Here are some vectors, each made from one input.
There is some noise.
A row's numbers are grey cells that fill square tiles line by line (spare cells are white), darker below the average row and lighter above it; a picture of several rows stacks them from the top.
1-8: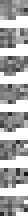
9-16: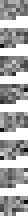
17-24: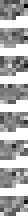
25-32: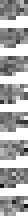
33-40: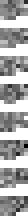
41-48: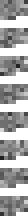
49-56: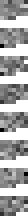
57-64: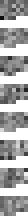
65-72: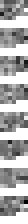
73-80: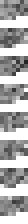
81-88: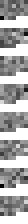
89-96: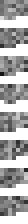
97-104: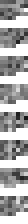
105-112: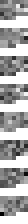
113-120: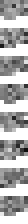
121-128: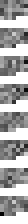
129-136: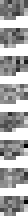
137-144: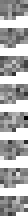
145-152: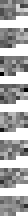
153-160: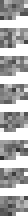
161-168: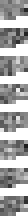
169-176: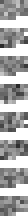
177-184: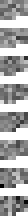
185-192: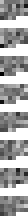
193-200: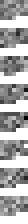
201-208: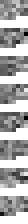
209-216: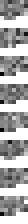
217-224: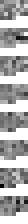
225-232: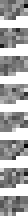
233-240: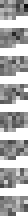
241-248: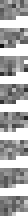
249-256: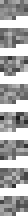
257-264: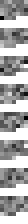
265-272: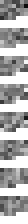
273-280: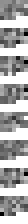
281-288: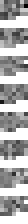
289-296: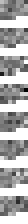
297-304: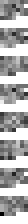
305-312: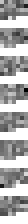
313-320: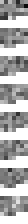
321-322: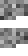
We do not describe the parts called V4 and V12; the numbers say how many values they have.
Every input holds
a point on a 6-point circle, a true/false value and a value of V12, together with either a node of a 7-node tree, or a value of V4.
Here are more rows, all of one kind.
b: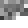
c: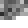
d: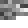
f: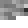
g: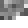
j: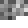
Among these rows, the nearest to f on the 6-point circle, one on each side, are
b and j.
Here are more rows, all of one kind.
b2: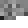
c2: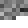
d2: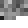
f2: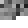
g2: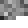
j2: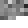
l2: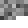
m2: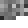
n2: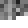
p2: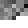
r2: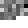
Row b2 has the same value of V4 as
j2, l2 and m2.
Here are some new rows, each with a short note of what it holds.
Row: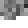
a point on a 6-point circle, a node of a 7-node tree, a true/false value and a value of V12
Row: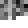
a point on a 6-point circle, a true/false value, a value of V4 and a value of V12
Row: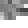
a point on a 6-point circle, a node of a 7-node tree, a true/false value and a value of V12
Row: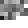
a point on a 6-point circle, a node of a 7-node tree, a true/false value and a value of V12
